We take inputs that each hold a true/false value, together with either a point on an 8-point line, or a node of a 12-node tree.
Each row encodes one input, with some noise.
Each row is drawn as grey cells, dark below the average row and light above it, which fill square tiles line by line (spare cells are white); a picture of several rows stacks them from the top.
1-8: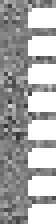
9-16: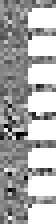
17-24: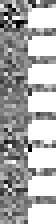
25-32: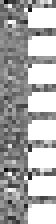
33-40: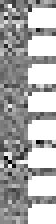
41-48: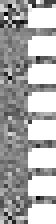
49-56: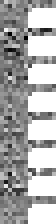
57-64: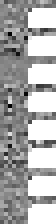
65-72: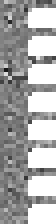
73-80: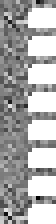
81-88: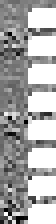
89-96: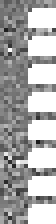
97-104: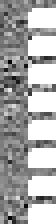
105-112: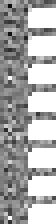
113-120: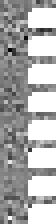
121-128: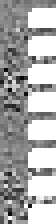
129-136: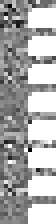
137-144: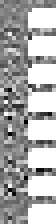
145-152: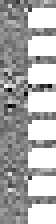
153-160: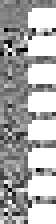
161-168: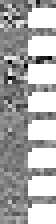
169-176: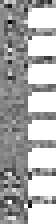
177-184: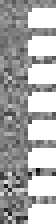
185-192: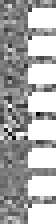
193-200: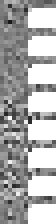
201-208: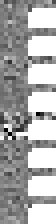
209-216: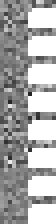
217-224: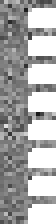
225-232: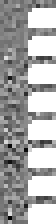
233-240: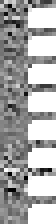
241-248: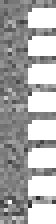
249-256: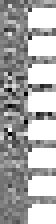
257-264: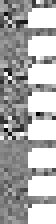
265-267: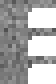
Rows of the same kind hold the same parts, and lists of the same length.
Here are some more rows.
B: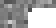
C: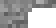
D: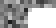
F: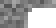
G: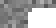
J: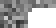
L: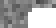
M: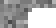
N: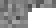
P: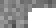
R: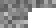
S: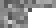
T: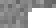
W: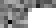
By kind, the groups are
B, C, D, G, N, P, T, W
F, J, L, M, R, S

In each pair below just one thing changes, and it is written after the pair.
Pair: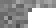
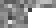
the true/false value
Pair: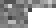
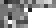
the place on the 8-point line
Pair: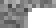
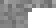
the true/false value
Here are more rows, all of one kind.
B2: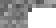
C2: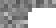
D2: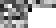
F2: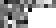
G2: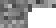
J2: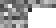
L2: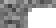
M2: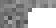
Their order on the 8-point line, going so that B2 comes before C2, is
B2, C2, F2, L2, G2, M2, J2, D2.
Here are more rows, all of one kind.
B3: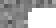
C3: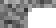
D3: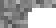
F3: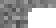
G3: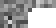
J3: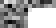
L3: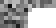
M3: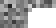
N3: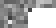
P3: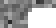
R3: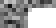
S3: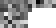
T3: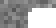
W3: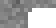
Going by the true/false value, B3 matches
M3, N3 and W3.
